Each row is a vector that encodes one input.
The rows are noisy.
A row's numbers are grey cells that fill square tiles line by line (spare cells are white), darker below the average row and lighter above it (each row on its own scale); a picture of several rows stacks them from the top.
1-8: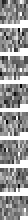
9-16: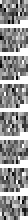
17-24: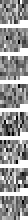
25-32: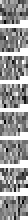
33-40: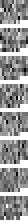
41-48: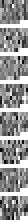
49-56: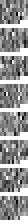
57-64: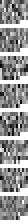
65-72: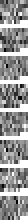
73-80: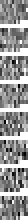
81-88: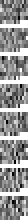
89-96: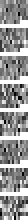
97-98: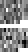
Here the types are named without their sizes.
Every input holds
a true/false value, together with either a label, or a point on a line.
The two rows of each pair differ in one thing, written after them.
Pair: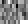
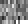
the label
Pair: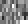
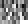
the label
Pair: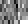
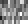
the true/false value
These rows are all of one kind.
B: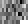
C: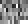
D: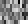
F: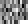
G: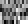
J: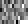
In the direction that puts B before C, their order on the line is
J, B, C, G, F, D.
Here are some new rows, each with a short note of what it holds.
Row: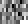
a point on a line and a true/false value
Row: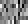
a point on a line and a true/false value
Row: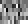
a point on a line and a true/false value
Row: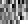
a point on a line and a true/false value
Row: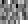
a label and a true/false value
